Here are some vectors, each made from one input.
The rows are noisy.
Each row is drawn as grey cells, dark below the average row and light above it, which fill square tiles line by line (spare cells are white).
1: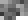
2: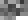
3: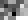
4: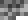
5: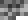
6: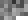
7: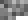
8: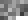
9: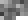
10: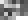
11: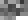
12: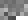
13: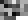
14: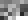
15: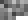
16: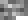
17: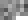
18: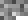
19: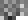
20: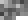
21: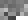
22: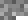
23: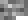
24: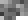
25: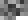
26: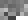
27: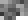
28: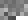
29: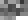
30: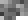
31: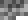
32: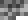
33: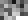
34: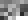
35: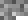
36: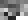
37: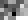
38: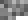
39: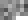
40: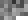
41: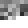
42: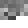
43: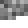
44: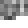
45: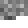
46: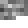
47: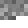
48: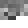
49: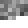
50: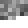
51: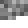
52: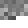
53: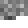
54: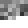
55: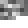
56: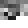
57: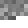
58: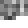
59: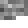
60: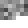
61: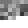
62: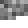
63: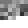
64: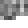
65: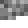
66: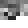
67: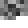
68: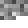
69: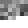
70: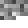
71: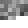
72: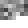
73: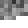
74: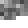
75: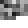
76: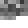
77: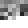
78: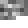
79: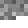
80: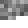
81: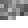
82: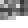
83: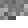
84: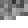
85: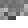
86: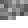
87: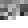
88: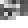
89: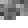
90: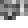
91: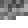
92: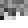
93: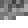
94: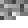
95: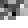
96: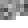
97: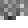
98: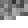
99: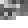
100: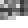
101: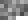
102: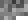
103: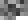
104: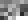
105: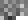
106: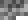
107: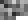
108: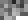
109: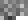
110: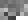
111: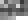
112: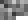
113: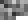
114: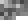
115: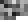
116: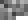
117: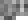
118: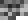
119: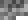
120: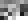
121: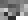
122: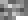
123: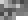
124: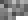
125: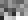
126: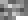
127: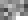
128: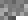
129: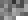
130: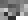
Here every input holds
either a fixed value, or a node of a 7-node tree.
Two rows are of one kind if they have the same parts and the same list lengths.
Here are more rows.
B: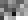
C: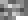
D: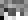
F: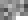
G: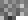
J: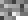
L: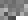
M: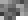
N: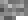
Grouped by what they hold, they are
B, D
C, F, G, J, L, M, N

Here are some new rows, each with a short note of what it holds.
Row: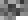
a node of a 7-node tree
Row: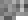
a node of a 7-node tree
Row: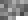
a node of a 7-node tree
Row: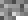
a node of a 7-node tree
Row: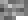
a node of a 7-node tree
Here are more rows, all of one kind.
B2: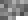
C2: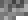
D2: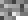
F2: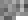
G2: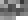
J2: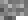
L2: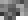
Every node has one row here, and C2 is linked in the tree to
D2.
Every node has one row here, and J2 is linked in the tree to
D2, F2 and L2.
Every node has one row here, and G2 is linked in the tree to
L2.
